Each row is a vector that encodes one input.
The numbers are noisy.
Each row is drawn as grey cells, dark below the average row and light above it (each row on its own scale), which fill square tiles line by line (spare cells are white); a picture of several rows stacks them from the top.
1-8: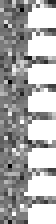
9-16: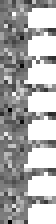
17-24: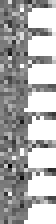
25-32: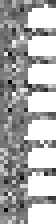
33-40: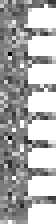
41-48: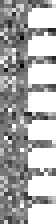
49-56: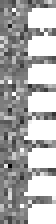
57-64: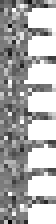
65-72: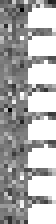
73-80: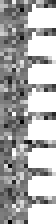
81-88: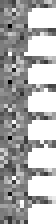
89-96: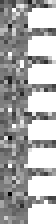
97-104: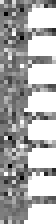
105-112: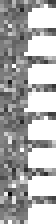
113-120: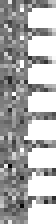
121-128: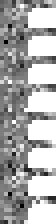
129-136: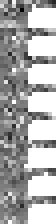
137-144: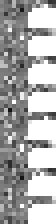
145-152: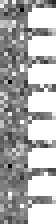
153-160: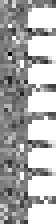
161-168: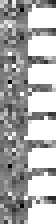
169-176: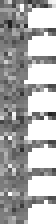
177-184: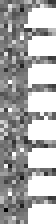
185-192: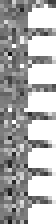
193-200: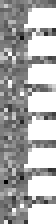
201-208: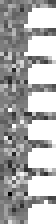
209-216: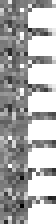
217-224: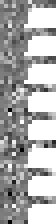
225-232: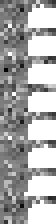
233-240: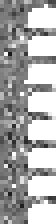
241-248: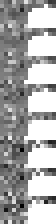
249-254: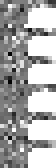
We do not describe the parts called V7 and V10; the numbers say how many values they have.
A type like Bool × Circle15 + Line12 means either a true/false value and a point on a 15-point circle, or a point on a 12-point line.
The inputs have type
Bool × Bool × Bool × V7 × V10 + List2(Line6).
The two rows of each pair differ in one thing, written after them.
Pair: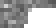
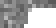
the value of V7
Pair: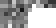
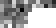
the value of V10
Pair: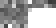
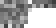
one of the three true/false values
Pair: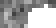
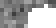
the value of V7
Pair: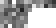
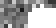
one of the three true/false values
